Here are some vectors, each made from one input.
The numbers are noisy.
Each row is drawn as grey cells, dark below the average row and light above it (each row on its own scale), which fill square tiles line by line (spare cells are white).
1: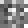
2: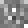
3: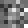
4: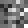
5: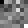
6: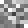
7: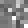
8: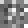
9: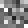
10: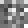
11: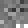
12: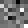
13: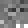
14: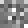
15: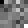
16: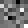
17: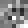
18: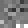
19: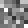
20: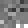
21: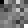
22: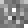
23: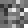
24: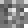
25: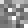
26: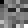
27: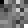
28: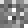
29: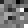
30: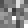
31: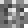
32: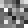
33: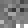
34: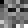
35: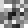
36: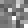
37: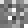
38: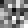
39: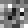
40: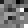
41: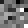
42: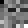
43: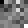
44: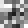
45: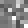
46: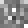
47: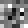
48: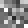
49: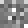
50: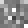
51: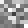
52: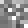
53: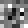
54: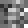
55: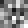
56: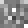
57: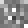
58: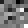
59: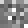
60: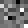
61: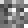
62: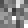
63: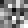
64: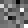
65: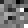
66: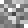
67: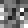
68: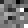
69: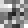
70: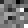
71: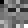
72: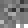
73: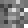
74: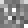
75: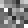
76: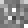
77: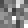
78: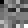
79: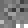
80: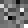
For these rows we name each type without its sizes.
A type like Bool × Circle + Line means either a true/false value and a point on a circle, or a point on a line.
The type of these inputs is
Bool × Line.
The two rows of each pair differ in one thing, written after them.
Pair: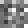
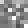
the true/false value
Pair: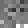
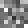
the place on the line
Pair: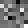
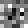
the true/false value
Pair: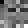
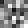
the true/false value
